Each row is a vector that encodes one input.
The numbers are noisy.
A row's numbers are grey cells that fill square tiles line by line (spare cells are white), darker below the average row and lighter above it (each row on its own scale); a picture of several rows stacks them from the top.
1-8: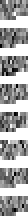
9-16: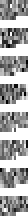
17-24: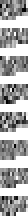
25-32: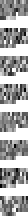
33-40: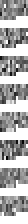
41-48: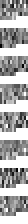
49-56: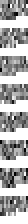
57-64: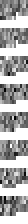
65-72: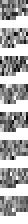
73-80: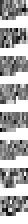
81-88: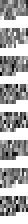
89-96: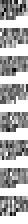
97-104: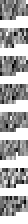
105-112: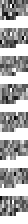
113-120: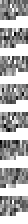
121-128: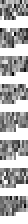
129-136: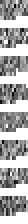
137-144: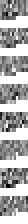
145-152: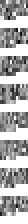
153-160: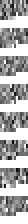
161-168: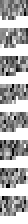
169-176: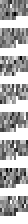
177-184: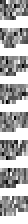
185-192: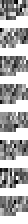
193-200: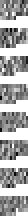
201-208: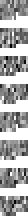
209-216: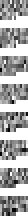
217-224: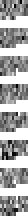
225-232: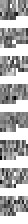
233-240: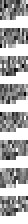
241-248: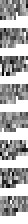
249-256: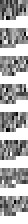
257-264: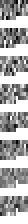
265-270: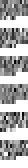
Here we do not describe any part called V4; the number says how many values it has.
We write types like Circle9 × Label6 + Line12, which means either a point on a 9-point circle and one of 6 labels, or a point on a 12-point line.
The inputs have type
Label9 × (Line7 + V4) + List2(Line5).
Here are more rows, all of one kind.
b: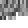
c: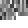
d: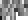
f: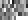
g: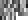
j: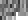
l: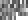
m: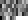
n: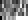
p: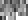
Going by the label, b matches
c, j and n.
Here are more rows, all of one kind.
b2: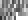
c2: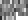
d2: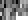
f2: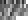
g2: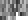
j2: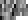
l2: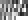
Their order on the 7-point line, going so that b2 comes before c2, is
b2, c2, g2, l2, d2, f2, j2.
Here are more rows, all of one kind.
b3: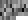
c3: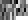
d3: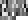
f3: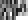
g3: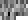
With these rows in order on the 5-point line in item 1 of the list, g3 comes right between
c3 and d3.
